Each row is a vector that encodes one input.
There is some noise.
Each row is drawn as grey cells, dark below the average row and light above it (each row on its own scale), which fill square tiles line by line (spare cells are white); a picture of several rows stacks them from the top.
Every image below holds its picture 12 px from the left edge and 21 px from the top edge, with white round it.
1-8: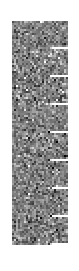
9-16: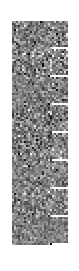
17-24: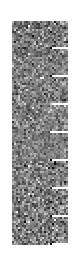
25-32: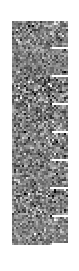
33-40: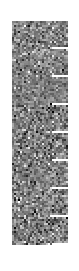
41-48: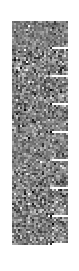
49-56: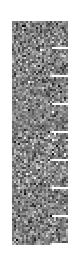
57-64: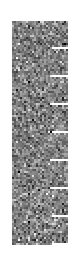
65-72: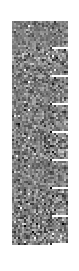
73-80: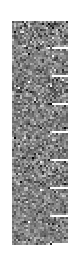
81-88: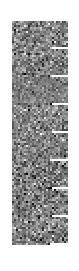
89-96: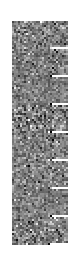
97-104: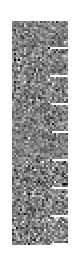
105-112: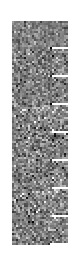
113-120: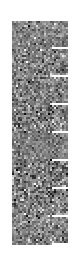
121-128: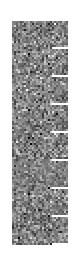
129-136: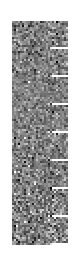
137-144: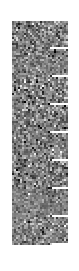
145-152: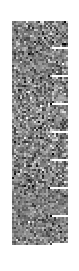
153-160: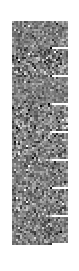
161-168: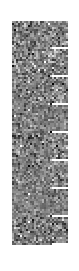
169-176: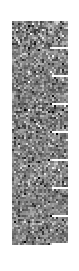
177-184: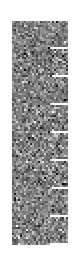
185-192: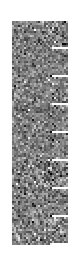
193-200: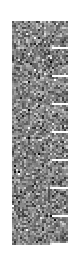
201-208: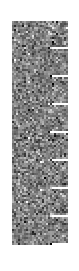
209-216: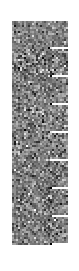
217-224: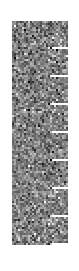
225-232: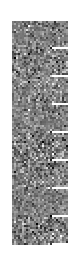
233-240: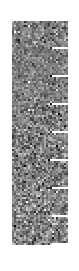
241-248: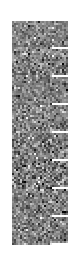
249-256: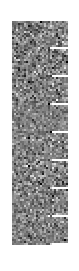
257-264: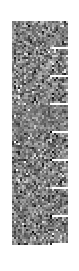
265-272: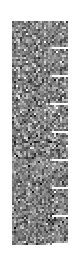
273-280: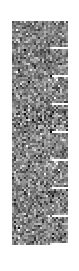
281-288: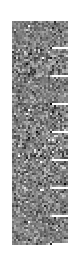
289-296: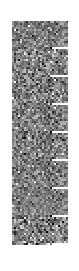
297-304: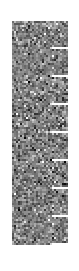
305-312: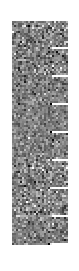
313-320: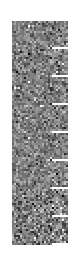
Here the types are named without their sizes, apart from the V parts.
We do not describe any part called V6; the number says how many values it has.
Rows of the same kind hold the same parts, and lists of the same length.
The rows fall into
4 kinds.
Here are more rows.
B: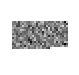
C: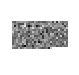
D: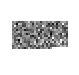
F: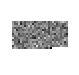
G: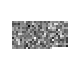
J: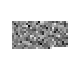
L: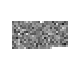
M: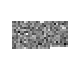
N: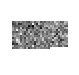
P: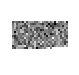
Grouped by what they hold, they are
B, C, G, J, N
D, F
L, M
P

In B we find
a point on a circle and a point on a line.
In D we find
a point on a circle and a value of V6.
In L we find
a point on a line.
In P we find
a value of V6.
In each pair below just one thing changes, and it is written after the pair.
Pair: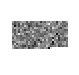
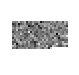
the place on the line
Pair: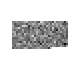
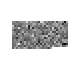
the place on the line
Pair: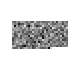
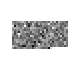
the place on the line
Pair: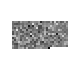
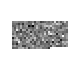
the place on the circle
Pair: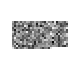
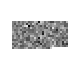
the place on the line
